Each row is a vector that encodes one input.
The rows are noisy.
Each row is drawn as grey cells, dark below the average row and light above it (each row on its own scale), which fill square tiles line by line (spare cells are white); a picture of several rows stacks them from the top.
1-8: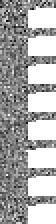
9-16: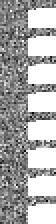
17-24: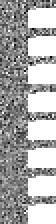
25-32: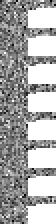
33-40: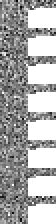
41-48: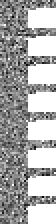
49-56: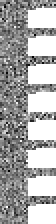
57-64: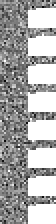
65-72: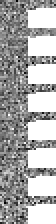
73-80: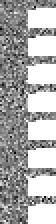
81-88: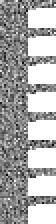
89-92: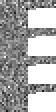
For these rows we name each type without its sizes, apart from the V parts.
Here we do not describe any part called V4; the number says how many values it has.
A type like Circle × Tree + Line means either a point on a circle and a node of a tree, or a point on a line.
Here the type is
List(Circle × V4).
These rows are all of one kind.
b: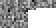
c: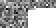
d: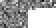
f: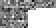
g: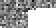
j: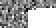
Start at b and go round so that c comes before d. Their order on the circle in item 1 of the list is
b, c, f, g, d, j.
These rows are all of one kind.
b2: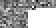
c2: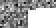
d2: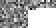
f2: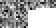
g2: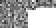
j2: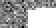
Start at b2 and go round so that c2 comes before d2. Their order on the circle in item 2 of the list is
b2, c2, f2, j2, g2, d2.
